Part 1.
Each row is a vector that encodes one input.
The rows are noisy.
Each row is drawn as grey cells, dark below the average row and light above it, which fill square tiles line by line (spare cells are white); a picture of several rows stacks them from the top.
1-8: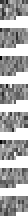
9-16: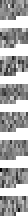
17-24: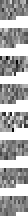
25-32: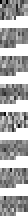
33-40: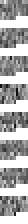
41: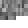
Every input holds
either a point on a 4-point line, or a point on a 5-point line.
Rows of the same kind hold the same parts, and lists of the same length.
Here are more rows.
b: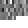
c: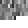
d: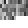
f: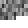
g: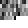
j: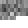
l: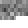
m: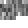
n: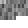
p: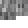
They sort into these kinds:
b, c, g
d, f, j, l, m, n, p

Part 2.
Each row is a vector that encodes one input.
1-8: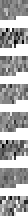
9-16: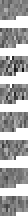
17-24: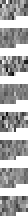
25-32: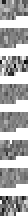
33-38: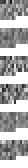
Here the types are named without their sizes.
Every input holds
a point on a line, together with either a fixed value, or a point on each of two lines.
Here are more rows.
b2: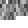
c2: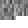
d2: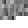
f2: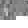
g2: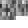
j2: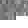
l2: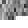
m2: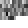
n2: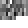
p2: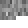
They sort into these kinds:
b2, c2, f2, g2, j2, p2
d2, l2, m2, n2

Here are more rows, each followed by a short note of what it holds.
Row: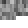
a point on a line
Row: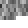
a point on each of three lines
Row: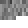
a point on each of three lines
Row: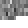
a point on a line
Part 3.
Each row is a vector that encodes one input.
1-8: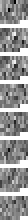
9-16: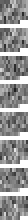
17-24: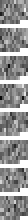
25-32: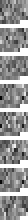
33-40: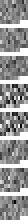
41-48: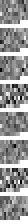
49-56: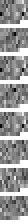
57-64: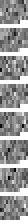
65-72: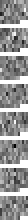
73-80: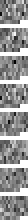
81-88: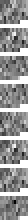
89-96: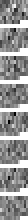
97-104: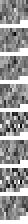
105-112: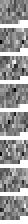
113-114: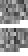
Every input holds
a list of up to two points on a 6-point line.
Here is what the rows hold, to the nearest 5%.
All of them are lists of up to two points on a 6-point line: about 5% are empty, 35% hold one and 60% two.
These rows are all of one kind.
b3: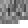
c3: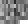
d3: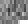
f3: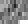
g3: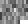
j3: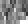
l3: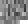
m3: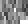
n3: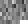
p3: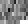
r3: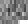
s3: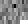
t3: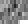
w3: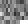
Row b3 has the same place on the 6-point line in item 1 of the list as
d3, n3 and r3.
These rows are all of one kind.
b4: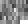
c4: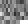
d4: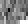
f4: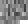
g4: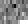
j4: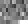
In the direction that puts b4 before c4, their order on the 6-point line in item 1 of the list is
d4, b4, g4, j4, f4, c4.
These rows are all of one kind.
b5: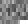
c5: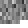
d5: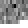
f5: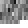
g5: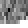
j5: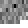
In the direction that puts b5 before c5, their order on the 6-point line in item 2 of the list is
f5, b5, g5, d5, c5, j5.
